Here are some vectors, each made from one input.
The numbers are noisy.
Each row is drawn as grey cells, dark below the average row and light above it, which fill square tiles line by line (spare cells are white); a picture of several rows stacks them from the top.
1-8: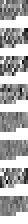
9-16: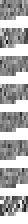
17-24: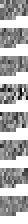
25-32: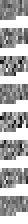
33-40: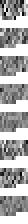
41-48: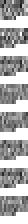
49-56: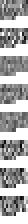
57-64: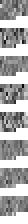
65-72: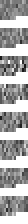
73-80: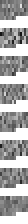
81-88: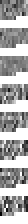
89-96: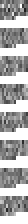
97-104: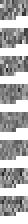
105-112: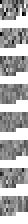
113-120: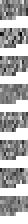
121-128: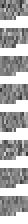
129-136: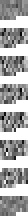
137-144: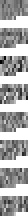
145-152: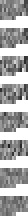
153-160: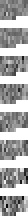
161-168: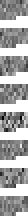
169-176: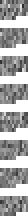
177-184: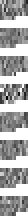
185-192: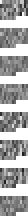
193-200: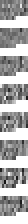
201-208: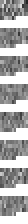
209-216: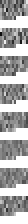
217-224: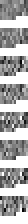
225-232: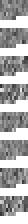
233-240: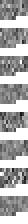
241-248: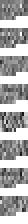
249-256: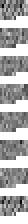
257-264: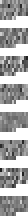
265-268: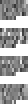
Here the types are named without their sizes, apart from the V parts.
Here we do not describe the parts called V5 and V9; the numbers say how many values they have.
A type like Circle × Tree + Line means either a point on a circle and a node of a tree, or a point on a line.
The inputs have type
(Bool × Bool × Bool + V5) × V9 + List(Line).
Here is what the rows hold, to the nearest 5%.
About 55% of them hold a value of V9, together with either three true/false values, or a value of V5. The rest are lists of points on a line.
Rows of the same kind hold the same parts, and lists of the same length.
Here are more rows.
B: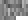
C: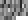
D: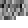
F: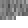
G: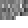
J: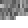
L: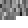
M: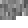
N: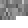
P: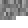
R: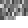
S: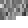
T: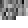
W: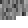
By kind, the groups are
B, C, D, N, P, W
F, R, S
G, L
J
M
T

